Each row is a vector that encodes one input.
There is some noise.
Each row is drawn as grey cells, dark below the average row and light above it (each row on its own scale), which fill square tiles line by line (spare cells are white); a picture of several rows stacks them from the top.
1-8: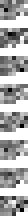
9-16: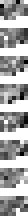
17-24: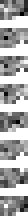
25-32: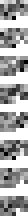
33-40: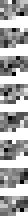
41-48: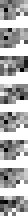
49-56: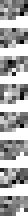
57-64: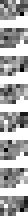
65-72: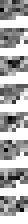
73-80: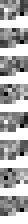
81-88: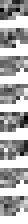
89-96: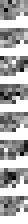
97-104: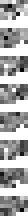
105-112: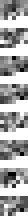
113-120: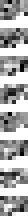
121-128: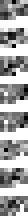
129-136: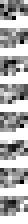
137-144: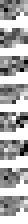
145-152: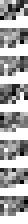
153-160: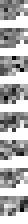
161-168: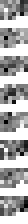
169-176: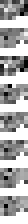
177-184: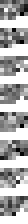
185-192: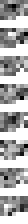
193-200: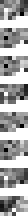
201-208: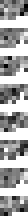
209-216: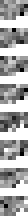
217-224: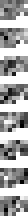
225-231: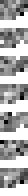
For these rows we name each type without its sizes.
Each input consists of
a point on a line.
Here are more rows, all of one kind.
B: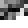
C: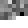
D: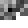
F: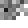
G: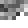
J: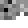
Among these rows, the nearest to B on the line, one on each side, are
D and G.
